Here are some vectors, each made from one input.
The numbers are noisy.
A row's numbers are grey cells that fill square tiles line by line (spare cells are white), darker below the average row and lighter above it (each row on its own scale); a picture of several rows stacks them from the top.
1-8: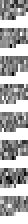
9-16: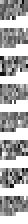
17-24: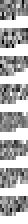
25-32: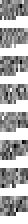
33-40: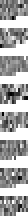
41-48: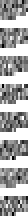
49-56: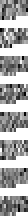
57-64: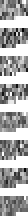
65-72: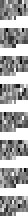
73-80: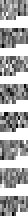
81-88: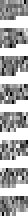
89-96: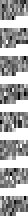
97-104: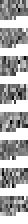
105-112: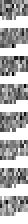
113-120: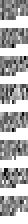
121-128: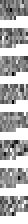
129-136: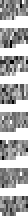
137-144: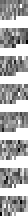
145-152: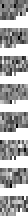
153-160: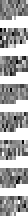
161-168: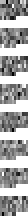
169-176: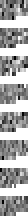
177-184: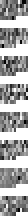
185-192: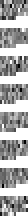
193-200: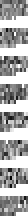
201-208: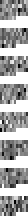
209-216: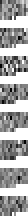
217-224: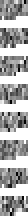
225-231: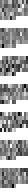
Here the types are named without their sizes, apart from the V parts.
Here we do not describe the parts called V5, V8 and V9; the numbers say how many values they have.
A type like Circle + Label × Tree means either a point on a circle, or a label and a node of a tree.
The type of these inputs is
Label × Label × Label × V5 × V8 × V9.
